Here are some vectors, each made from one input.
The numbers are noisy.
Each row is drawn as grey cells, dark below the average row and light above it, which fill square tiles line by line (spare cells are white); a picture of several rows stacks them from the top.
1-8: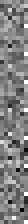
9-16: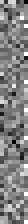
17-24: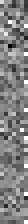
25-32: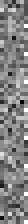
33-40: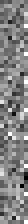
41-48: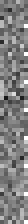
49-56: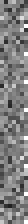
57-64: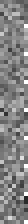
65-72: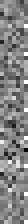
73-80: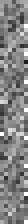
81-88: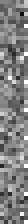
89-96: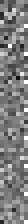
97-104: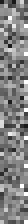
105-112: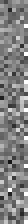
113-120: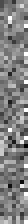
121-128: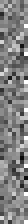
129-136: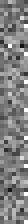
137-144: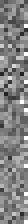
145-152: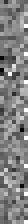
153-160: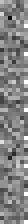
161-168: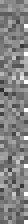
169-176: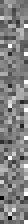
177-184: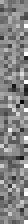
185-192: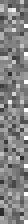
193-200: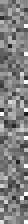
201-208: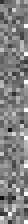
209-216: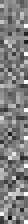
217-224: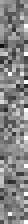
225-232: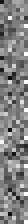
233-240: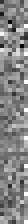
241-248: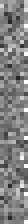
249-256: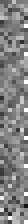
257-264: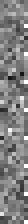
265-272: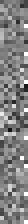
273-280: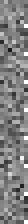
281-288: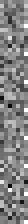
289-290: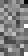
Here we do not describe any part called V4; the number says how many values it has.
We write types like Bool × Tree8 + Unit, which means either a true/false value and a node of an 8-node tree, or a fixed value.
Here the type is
Bool × Label10 × Line6 × Line9 × V4 × V4.
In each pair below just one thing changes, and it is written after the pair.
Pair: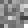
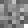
the place on the 6-point line
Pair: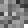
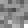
the place on the 6-point line
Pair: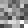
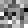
the label
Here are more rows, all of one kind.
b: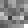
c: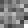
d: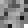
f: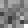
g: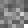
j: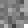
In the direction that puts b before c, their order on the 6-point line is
f, j, d, g, b, c.
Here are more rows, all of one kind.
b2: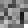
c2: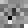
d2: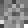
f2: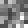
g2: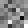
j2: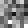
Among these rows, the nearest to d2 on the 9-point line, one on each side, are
b2 and c2.
